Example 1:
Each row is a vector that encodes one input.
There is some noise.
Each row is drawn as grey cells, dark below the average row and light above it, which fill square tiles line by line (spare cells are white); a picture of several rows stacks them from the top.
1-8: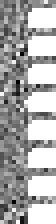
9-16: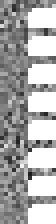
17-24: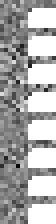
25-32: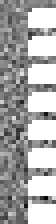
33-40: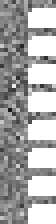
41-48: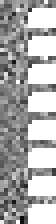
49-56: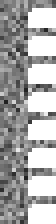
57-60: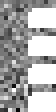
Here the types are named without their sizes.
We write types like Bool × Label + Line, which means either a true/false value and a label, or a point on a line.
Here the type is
Circle.
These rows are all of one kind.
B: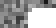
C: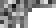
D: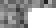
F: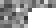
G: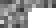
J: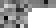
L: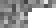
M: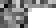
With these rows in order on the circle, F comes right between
B and M.
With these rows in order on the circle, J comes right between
D and G.
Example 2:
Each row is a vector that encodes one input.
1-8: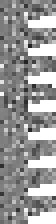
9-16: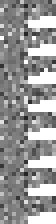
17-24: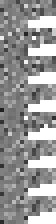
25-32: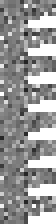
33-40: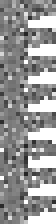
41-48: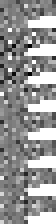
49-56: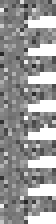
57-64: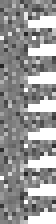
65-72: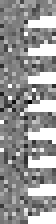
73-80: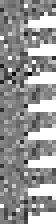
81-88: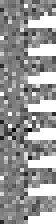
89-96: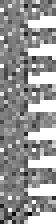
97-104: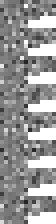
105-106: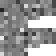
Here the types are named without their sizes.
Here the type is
Bool × Bool × Bool + Unit.
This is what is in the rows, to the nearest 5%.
About 5% of them hold a fixed value. The rest hold three true/false values.
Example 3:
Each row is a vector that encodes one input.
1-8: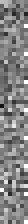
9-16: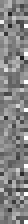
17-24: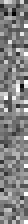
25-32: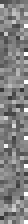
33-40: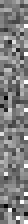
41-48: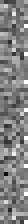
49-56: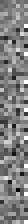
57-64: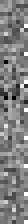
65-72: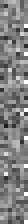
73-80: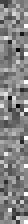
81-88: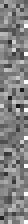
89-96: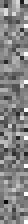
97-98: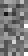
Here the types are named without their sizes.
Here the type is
Bool × Bool × Bool × Bool × Bool.
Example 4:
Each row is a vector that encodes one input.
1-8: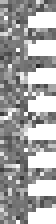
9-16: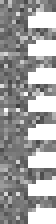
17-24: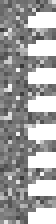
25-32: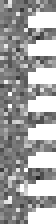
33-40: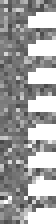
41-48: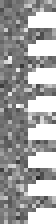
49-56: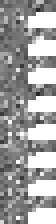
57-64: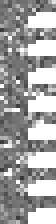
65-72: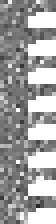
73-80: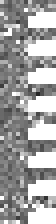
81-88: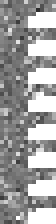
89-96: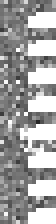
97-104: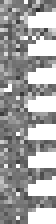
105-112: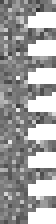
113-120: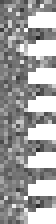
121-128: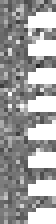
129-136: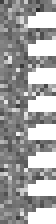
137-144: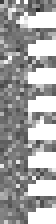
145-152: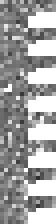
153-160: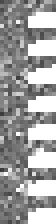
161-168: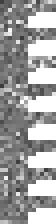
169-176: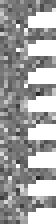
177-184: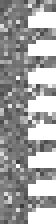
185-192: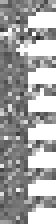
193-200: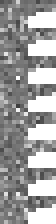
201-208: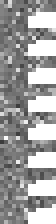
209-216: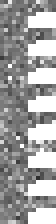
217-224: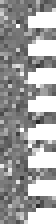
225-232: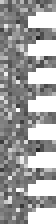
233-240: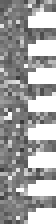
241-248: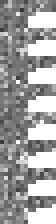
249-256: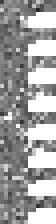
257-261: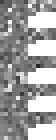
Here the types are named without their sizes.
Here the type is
Bool × Bool × Bool × Bool × Bool.
